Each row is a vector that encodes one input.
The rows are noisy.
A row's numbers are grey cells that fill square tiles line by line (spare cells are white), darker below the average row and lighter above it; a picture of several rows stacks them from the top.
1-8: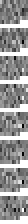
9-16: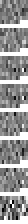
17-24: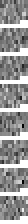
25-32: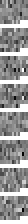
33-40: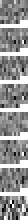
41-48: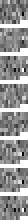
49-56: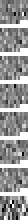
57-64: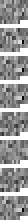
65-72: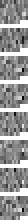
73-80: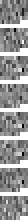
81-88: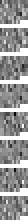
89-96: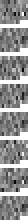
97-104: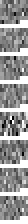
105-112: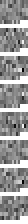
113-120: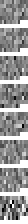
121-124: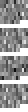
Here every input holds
either a point on a 20-point circle, or a fixed value.
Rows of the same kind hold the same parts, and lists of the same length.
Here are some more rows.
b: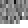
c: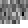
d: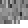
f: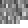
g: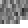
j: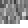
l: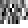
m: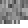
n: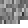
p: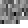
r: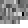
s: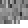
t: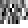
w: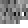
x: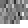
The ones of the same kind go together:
b, c, d, f, g, j, m, n, p, r, s, w, x
l, t

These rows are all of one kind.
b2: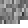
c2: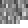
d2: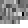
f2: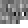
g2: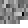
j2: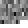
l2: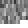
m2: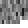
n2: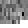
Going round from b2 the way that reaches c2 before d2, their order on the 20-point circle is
b2, c2, l2, f2, j2, m2, n2, d2, g2.
